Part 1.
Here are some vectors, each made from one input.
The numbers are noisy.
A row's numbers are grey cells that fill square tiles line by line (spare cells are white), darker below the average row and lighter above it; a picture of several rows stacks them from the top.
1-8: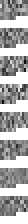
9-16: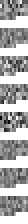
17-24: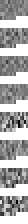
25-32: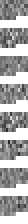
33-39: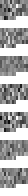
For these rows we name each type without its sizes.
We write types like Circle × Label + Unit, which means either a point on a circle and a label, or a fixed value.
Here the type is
Tree.
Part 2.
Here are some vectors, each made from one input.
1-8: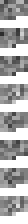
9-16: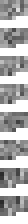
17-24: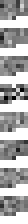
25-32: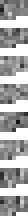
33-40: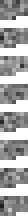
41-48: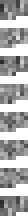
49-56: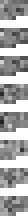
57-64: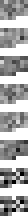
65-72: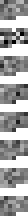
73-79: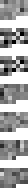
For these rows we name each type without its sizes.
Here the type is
Circle + Unit.
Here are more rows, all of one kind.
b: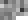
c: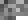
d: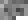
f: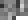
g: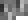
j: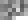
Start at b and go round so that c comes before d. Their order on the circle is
b, c, g, f, d, j.
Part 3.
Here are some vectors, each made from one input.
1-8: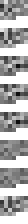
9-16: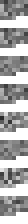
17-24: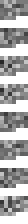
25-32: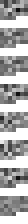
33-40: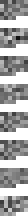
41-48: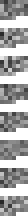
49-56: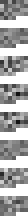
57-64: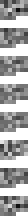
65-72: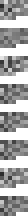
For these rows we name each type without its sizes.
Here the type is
Line.
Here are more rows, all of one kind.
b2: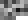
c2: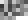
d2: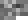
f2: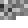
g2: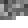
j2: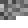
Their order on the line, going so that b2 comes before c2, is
b2, g2, j2, d2, f2, c2.
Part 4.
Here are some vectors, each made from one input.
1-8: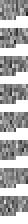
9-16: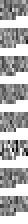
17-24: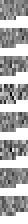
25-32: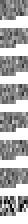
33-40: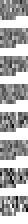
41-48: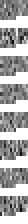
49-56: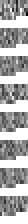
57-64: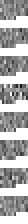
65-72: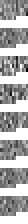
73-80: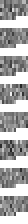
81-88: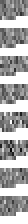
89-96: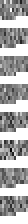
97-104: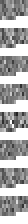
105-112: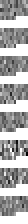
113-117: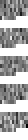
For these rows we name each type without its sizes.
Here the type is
Label.
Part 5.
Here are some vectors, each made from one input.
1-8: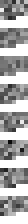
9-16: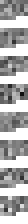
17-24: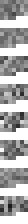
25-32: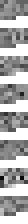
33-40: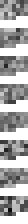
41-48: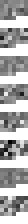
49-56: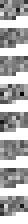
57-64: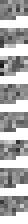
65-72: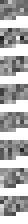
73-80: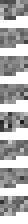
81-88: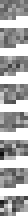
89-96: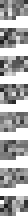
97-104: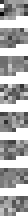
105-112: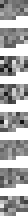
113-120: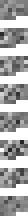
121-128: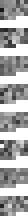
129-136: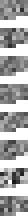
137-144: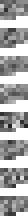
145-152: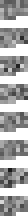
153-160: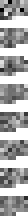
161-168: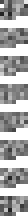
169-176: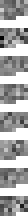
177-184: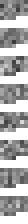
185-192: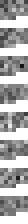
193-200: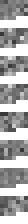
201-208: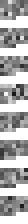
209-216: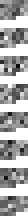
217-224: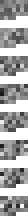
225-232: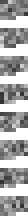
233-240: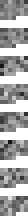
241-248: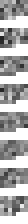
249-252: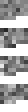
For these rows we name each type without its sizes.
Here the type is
Bool × Bool × Bool × Bool × Bool.
